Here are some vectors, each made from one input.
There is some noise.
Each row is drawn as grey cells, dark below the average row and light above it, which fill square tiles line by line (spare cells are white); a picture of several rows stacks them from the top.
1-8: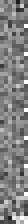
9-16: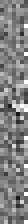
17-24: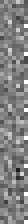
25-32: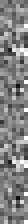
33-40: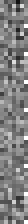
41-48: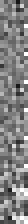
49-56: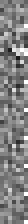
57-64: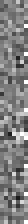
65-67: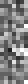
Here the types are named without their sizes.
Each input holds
a list of points on a line.
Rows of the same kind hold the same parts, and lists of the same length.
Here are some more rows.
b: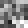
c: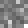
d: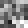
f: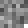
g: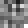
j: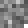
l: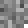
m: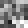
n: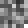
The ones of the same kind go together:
b, d, m
c, f, j, l
g, n

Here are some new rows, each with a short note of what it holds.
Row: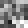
the empty list
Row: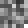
a list of one item
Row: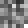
a list of one item
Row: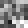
the empty list
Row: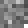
a list of two items
